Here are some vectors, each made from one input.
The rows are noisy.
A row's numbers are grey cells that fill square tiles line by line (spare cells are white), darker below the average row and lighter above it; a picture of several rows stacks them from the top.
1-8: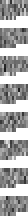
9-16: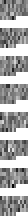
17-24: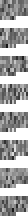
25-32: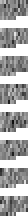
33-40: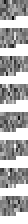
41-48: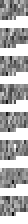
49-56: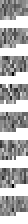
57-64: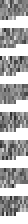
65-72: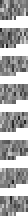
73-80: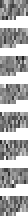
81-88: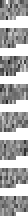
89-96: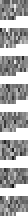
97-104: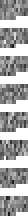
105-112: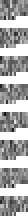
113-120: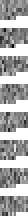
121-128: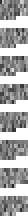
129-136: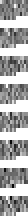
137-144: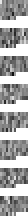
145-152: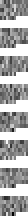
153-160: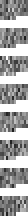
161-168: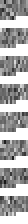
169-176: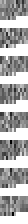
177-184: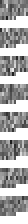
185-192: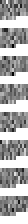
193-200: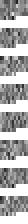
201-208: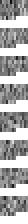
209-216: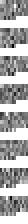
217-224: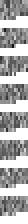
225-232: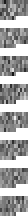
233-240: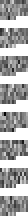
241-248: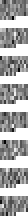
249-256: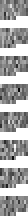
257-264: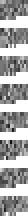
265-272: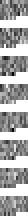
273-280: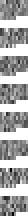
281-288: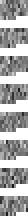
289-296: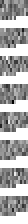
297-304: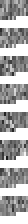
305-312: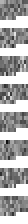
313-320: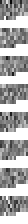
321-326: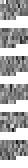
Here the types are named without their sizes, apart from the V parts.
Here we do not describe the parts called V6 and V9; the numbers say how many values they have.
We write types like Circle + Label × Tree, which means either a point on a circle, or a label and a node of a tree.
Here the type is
(Bool × Bool × Bool + V6) × V9 + List(Line).
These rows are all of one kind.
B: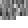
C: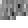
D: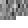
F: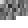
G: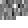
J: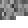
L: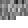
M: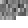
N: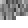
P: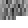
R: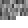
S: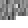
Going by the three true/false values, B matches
F, G, M and N.
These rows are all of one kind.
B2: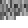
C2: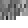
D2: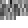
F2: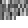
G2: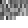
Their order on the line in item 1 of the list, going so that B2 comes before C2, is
G2, B2, D2, C2, F2.
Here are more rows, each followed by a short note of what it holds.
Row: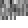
a list of one item
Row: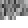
the empty list
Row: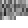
the empty list
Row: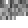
a list of one item
